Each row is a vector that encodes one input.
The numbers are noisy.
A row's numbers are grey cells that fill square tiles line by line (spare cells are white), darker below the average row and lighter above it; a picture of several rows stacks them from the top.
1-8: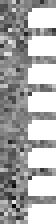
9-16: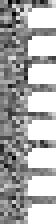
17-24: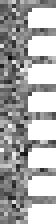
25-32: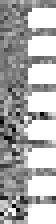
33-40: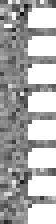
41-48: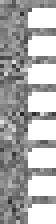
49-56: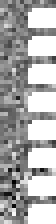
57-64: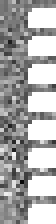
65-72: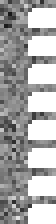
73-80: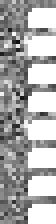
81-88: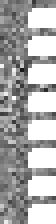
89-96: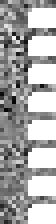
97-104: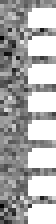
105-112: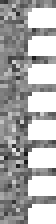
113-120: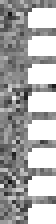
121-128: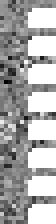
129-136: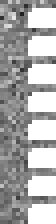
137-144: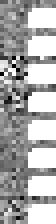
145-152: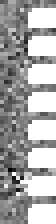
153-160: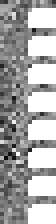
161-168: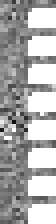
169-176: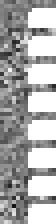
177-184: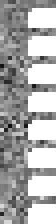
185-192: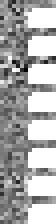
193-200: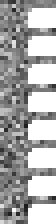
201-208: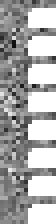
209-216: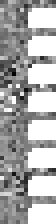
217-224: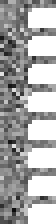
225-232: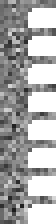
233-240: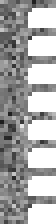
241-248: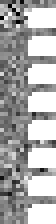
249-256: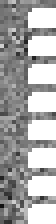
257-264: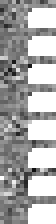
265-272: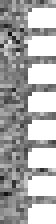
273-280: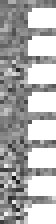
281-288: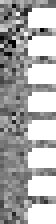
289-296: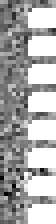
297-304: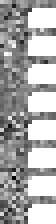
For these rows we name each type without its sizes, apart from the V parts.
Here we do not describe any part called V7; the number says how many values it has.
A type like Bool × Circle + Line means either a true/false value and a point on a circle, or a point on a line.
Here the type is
List(Bool × V7).
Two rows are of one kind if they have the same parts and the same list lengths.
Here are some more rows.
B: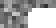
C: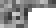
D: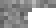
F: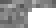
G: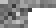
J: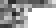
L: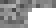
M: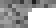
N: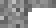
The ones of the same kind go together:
B
C, F, L
D, G
J, M, N

